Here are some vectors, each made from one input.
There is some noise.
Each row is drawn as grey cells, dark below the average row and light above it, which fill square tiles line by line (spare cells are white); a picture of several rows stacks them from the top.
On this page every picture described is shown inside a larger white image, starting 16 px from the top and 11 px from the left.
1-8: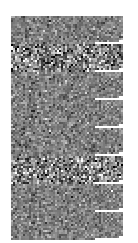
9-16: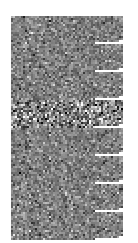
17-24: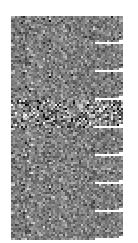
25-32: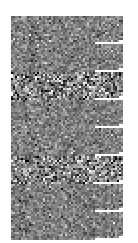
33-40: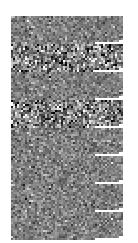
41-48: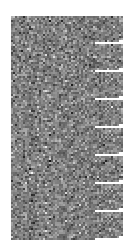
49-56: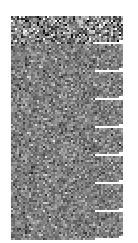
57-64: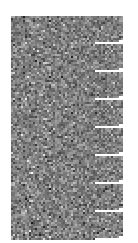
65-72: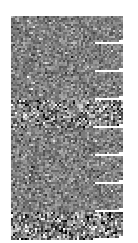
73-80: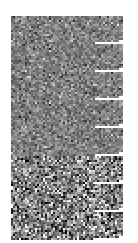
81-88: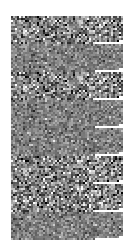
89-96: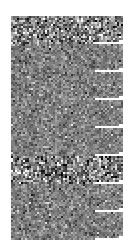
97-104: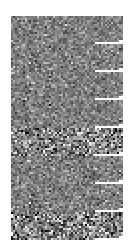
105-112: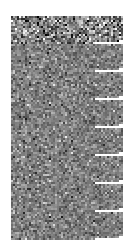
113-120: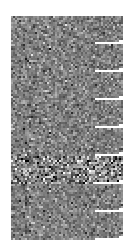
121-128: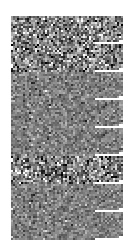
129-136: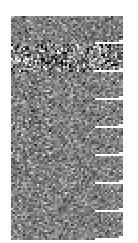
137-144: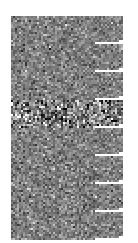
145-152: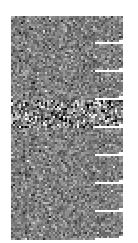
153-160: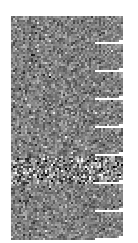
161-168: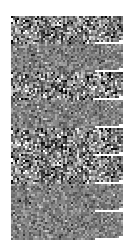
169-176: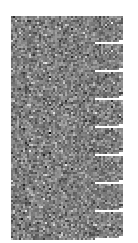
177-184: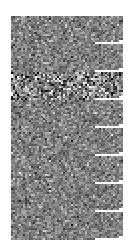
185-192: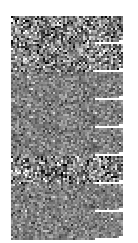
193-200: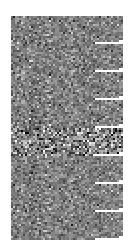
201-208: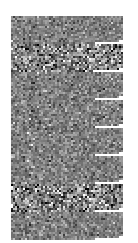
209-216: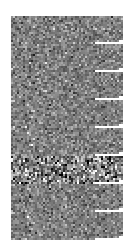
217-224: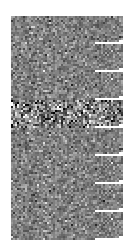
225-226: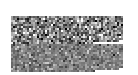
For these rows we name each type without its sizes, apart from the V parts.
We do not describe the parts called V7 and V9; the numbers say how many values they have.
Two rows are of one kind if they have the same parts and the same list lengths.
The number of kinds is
3.
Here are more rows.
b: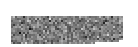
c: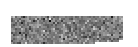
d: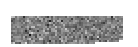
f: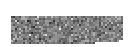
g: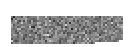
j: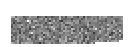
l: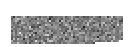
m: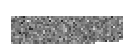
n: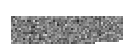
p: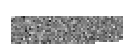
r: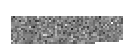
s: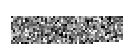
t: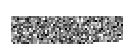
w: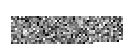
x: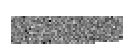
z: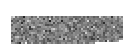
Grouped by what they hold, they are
b, c, d, f, g, m, n, p, r, x, z
j, l
s, t, w

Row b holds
a point on a line, a node of a tree, a true/false value and a value of V9.
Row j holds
a point on a line, a true/false value and a value of V9.
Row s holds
a value of V7.
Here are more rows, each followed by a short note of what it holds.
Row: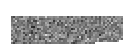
a point on a line, a node of a tree, a true/false value and a value of V9
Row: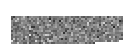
a point on a line, a true/false value and a value of V9
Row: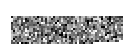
a value of V7
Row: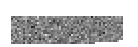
a point on a line, a node of a tree, a true/false value and a value of V9
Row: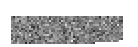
a point on a line, a true/false value and a value of V9
